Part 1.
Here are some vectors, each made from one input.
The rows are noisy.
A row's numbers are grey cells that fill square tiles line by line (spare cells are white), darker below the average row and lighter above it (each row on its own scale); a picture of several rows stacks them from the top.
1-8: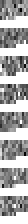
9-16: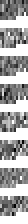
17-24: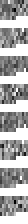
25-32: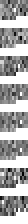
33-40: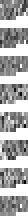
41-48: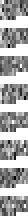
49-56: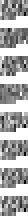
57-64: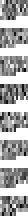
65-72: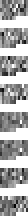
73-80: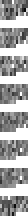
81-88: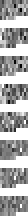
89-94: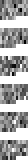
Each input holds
a list of up to two points on a 5-point line.
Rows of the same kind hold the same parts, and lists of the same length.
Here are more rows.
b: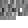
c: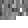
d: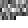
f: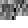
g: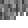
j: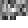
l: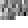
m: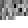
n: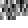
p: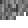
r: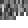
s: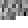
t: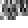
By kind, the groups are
b, f, l, n, s, t
c, d, g, j, p, r
m

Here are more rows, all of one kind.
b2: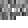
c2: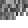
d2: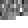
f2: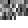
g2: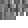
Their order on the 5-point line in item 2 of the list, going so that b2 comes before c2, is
d2, b2, f2, g2, c2.
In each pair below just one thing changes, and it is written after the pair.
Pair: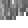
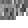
the place on the 5-point line in item 2 of the list
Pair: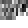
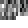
the place on the 5-point line in item 2 of the list
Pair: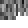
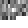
the place on the 5-point line in item 1 of the list
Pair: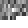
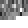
the place on the 5-point line in item 1 of the list
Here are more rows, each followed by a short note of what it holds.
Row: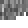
a list of two items
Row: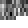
a list of two items
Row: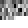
the empty list
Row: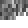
a list of two items
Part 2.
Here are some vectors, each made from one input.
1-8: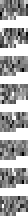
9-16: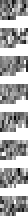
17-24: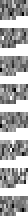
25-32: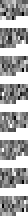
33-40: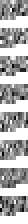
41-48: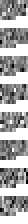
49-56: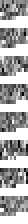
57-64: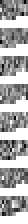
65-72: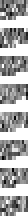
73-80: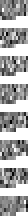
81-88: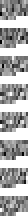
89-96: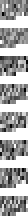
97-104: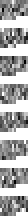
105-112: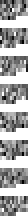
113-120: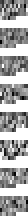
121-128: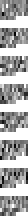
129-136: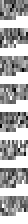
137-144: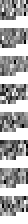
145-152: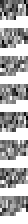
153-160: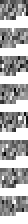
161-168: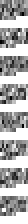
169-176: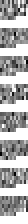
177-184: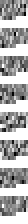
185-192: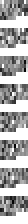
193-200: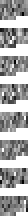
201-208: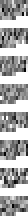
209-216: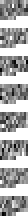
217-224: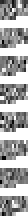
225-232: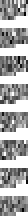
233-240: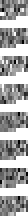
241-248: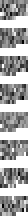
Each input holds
a point on a 5-point line and four true/false values.
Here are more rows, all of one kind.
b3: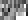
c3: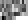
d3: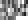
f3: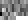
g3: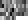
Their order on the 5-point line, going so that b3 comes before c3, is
g3, f3, b3, c3, d3.
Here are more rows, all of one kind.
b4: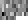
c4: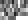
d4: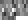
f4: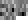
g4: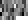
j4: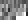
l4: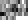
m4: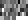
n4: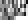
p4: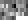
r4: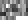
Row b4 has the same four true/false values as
l4, n4 and r4.
